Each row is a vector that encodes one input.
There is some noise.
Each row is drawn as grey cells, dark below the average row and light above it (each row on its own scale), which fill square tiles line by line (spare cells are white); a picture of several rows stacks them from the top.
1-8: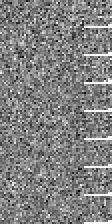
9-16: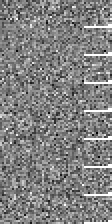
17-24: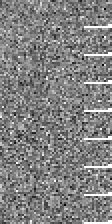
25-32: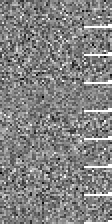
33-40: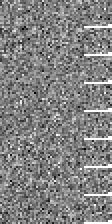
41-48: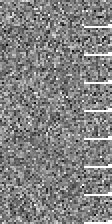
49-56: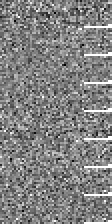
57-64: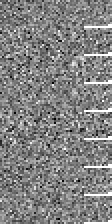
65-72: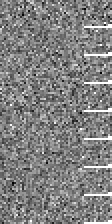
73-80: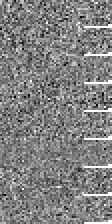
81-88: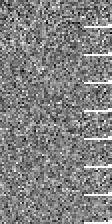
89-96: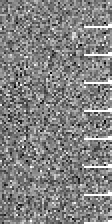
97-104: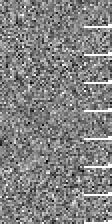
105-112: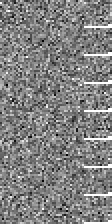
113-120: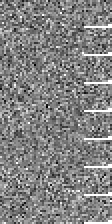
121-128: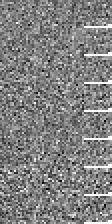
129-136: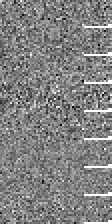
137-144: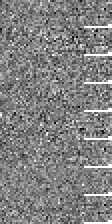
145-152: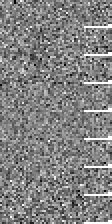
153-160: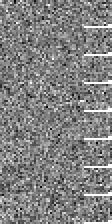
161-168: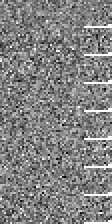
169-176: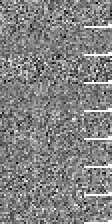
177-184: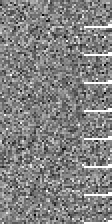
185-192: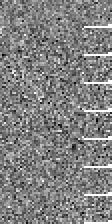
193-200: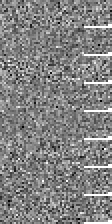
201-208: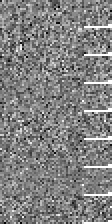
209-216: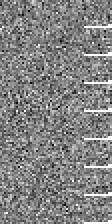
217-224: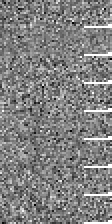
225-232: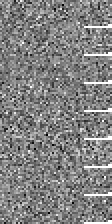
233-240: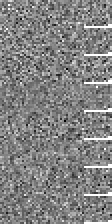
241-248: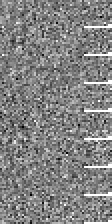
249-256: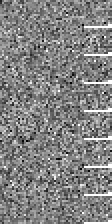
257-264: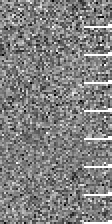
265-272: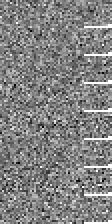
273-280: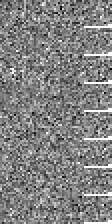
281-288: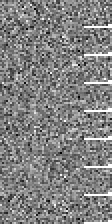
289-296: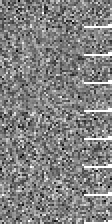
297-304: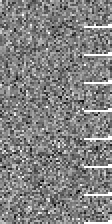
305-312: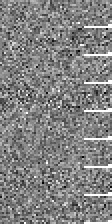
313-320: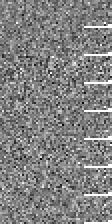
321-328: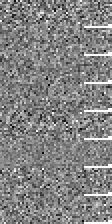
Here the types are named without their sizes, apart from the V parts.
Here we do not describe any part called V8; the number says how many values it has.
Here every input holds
a label, four true/false values and a value of V8, together with either a point on a circle, or a label.
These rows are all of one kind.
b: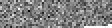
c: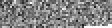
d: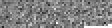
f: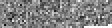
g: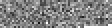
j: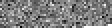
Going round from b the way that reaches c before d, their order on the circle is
b, c, f, d, j, g.
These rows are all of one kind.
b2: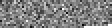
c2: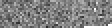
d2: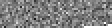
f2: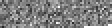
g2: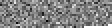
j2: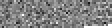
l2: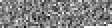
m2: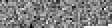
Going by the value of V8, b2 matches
f2 and j2.
